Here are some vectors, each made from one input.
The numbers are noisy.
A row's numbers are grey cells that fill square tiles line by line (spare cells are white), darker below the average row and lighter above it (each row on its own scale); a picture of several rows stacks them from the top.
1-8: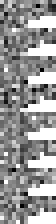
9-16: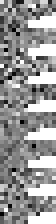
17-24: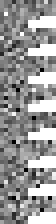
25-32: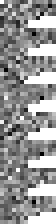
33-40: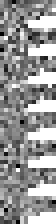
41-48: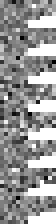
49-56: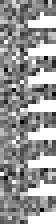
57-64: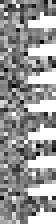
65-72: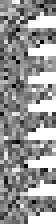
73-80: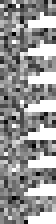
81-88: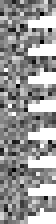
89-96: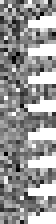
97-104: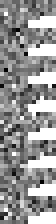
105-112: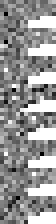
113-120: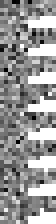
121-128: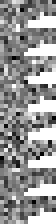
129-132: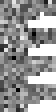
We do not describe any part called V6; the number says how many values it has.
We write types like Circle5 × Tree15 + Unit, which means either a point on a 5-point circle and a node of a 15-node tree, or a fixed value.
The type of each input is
List2(Bool × V6).
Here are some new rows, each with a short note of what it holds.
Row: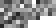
the empty list
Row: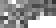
a list of one item
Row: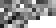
the empty list
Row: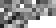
the empty list
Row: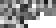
a list of one item
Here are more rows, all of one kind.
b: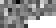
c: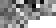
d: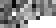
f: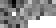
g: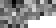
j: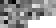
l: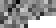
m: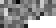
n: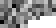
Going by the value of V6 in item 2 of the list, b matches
c, l and n.
